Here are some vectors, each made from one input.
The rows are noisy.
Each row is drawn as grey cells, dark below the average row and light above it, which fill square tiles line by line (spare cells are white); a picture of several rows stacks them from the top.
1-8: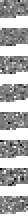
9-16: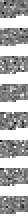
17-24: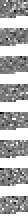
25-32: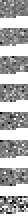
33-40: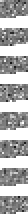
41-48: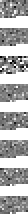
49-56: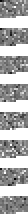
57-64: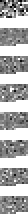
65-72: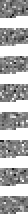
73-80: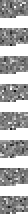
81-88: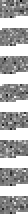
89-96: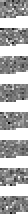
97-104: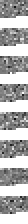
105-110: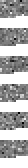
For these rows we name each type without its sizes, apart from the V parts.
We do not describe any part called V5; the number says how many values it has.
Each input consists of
either a fixed value, or a label, a true/false value and a value of V5.
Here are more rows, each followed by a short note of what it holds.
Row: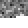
a label, a true/false value and a value of V5
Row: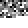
a fixed value
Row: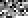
a fixed value
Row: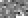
a label, a true/false value and a value of V5
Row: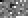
a label, a true/false value and a value of V5
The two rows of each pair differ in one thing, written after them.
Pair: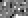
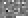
the true/false value
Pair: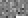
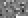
the label
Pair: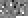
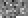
the true/false value
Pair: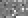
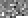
the label
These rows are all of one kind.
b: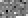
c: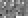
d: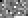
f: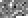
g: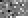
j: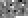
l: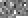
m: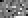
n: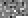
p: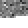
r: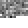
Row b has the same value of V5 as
j and p.
